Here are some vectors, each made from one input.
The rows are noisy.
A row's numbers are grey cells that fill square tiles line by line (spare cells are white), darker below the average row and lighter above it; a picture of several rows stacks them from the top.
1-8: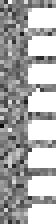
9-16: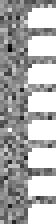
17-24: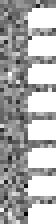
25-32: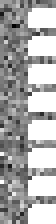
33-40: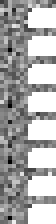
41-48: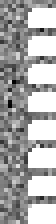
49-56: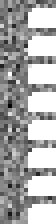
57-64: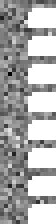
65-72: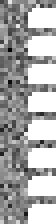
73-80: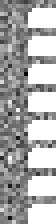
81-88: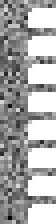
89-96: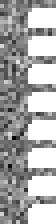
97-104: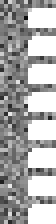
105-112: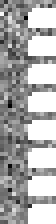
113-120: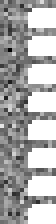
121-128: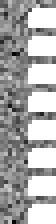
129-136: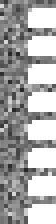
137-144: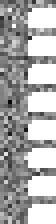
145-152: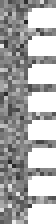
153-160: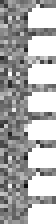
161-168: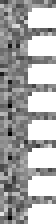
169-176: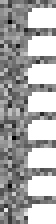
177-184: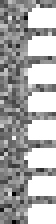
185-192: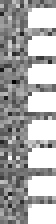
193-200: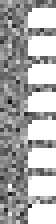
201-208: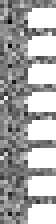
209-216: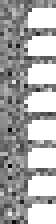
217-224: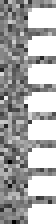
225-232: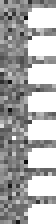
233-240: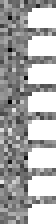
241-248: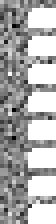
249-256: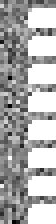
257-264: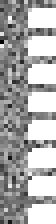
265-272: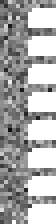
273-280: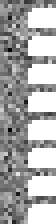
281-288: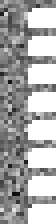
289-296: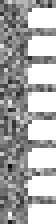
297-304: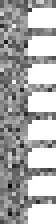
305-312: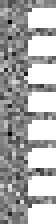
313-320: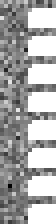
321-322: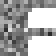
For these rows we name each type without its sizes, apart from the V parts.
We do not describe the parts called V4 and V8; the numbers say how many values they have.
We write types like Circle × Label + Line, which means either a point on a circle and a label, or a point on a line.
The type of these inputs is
List(Line) × (Tree + V4) × V8.
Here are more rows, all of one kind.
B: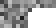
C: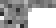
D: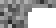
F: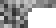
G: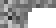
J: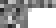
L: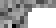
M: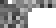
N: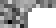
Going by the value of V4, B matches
F, M and N.
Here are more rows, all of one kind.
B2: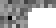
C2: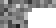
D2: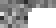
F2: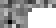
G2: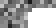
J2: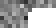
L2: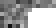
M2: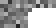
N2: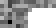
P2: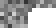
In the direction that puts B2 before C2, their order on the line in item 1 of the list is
B2, F2, G2, P2, D2, J2, L2, C2, M2, N2.
